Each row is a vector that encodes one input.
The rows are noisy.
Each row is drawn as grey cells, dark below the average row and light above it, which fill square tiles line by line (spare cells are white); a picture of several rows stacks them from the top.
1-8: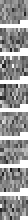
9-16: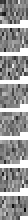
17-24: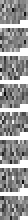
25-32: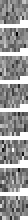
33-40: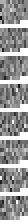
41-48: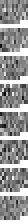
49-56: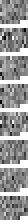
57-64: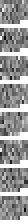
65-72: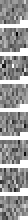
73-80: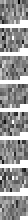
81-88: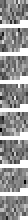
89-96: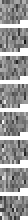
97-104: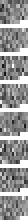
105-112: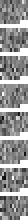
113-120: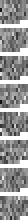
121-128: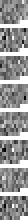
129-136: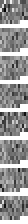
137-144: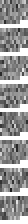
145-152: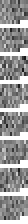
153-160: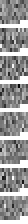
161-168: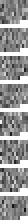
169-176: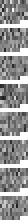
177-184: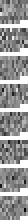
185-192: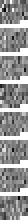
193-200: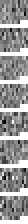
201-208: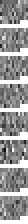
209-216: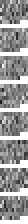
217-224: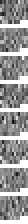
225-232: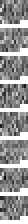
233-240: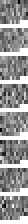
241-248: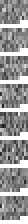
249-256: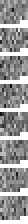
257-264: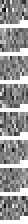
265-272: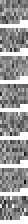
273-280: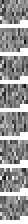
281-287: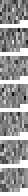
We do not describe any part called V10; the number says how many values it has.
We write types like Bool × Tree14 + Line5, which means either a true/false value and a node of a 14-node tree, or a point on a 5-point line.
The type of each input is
(Bool × Bool × Bool + Unit) × (Line5 × V10 + Line8) × V10.
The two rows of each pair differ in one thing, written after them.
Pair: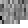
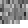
the value of V10
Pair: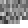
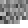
one of the three true/false values
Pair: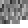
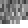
the value of V10
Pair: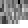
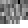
the value of V10
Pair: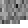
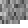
the value of V10
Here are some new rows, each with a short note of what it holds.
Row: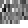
a point on an 8-point line and a value of V10
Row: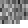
a point on an 8-point line, three true/false values and a value of V10
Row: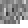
a point on a 5-point line, three true/false values and two values of V10
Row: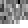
a point on an 8-point line, three true/false values and a value of V10
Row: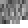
a point on an 8-point line, three true/false values and a value of V10
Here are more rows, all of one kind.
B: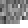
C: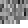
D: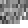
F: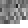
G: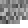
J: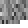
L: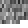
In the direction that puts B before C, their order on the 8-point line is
F, J, L, G, D, B, C.
